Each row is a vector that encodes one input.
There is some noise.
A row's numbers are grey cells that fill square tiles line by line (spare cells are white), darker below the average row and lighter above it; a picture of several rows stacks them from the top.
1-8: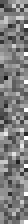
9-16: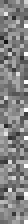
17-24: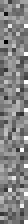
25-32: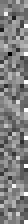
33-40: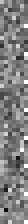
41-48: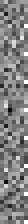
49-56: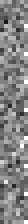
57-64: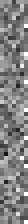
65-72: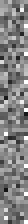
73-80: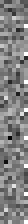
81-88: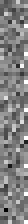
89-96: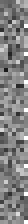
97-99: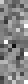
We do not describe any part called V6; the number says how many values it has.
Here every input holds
a value of V6, together with either a point on a 7-point line, or four true/false values.
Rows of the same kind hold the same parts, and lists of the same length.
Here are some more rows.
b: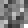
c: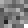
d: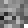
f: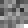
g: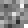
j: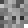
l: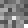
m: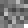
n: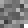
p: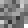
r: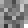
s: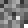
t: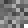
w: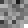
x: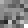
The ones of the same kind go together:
b, g
c, d, f, j, l, m, n, p, r, s, t, w, x

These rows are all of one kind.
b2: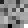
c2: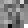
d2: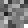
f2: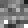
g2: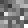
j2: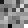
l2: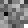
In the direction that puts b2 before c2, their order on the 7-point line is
g2, j2, b2, c2, f2, d2, l2.
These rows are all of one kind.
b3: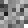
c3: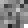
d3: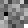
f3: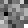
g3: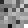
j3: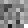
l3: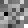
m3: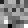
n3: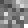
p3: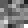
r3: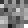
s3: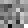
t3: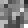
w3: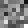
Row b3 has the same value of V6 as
d3, f3, l3 and w3.
